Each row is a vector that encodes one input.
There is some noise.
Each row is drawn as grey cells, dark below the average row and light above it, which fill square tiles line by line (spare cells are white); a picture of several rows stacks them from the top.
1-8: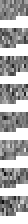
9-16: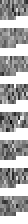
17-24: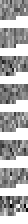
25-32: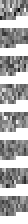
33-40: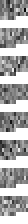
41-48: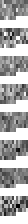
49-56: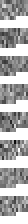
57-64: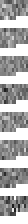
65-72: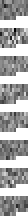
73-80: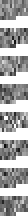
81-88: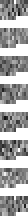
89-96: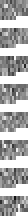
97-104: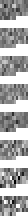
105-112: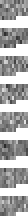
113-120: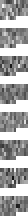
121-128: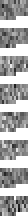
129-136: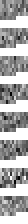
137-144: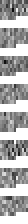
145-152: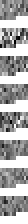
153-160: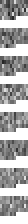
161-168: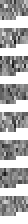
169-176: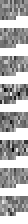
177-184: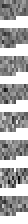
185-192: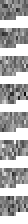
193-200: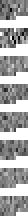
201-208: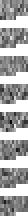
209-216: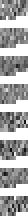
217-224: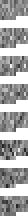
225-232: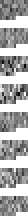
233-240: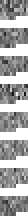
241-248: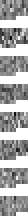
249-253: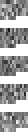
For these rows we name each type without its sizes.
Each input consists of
a true/false value, together with either a label, or a node of a tree.
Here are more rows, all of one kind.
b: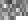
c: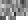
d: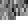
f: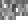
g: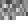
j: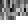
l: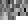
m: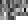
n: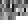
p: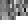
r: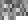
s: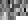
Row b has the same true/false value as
c, f, g and r.
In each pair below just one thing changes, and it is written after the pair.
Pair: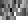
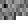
the node of the tree
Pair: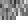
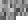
the node of the tree
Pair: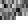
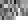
the true/false value
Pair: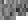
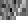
the node of the tree
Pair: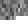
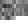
the node of the tree
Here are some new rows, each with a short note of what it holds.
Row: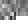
a label and a true/false value
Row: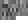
a node of a tree and a true/false value
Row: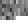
a node of a tree and a true/false value
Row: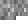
a node of a tree and a true/false value
